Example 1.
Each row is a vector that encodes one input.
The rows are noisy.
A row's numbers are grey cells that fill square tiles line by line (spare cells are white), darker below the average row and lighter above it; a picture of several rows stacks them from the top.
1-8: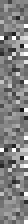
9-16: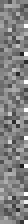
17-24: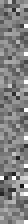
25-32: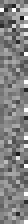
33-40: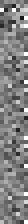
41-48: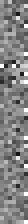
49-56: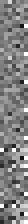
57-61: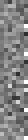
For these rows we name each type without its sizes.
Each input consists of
either a point on a circle and a true/false value, or a fixed value.
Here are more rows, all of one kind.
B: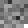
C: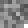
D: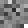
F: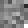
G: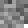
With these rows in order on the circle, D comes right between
B and F.
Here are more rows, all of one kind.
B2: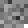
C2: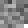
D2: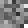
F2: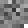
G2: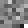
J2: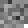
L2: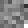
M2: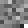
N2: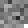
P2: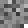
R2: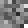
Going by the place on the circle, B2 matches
D2, J2, N2 and R2.
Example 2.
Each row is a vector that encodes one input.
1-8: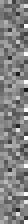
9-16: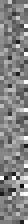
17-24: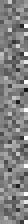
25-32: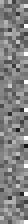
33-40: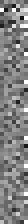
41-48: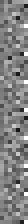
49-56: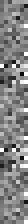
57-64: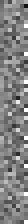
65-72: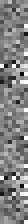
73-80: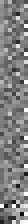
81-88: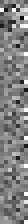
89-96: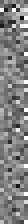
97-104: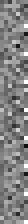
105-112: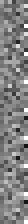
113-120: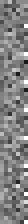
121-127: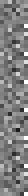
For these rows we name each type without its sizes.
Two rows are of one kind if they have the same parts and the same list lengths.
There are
2 kinds of row.
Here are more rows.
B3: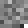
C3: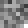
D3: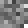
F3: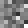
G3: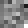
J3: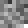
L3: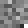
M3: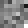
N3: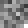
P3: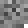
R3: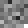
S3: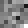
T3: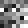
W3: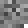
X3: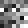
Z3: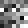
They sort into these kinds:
B3, C3, D3, F3, G3, J3, L3, M3, N3, P3, R3, S3, W3
T3, X3, Z3

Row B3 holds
a point on a circle and a true/false value.
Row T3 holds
a fixed value.
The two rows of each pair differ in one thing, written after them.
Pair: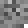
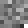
the place on the circle
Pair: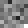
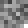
the place on the circle
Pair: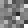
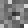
the place on the circle
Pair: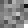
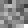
the place on the circle
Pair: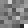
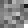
the true/false value
